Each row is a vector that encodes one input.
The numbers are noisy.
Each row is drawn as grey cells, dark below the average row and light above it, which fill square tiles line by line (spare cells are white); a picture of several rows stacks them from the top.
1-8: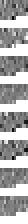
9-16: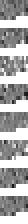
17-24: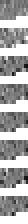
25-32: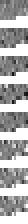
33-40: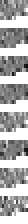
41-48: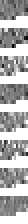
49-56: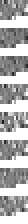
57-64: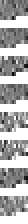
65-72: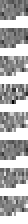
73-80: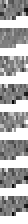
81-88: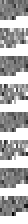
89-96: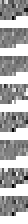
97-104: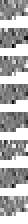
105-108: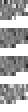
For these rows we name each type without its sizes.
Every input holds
a point on a line.
